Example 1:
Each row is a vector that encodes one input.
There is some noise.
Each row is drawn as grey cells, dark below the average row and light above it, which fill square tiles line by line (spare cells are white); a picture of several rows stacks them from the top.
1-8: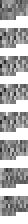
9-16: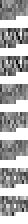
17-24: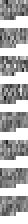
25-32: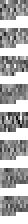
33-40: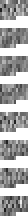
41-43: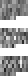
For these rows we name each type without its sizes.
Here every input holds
a node of a tree.
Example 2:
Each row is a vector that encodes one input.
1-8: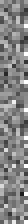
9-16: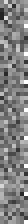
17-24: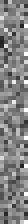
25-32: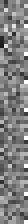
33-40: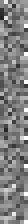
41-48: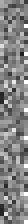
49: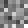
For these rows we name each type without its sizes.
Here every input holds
a label.
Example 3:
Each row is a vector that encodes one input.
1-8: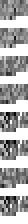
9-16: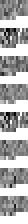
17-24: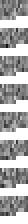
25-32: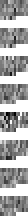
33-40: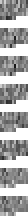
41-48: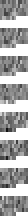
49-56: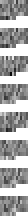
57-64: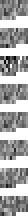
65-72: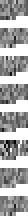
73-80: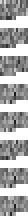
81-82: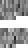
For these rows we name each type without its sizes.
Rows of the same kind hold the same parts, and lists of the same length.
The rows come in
2 kinds.
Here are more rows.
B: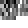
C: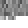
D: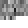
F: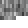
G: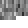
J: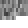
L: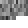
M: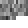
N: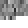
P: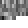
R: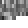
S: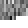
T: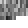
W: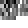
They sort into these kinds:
B, W
C, D, F, G, J, L, M, N, P, R, S, T

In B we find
a fixed value.
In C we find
a point on a circle.
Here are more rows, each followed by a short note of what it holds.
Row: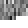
a point on a circle
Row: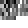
a fixed value
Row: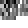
a fixed value
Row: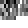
a fixed value
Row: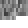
a point on a circle
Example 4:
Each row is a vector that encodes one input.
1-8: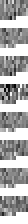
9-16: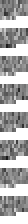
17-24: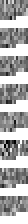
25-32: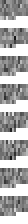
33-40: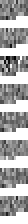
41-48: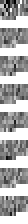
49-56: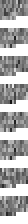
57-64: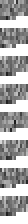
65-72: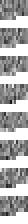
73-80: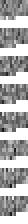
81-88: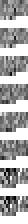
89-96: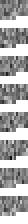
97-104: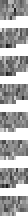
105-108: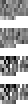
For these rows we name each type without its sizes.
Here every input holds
either a point on a circle, or a fixed value.
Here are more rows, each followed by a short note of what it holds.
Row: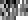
a fixed value
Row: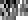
a fixed value
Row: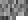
a point on a circle
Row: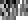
a fixed value
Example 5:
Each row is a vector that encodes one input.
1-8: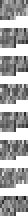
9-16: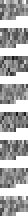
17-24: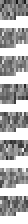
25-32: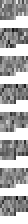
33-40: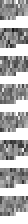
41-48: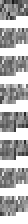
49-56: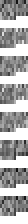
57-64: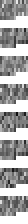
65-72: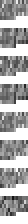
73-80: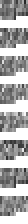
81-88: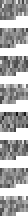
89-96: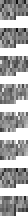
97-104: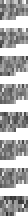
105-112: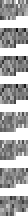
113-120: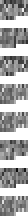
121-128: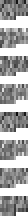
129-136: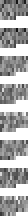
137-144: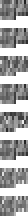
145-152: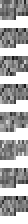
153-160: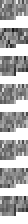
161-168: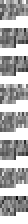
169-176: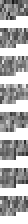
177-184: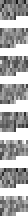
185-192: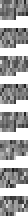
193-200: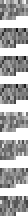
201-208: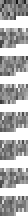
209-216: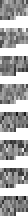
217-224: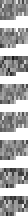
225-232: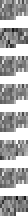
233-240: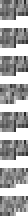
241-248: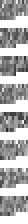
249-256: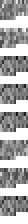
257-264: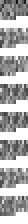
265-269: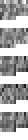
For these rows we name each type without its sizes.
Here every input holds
a point on a line.
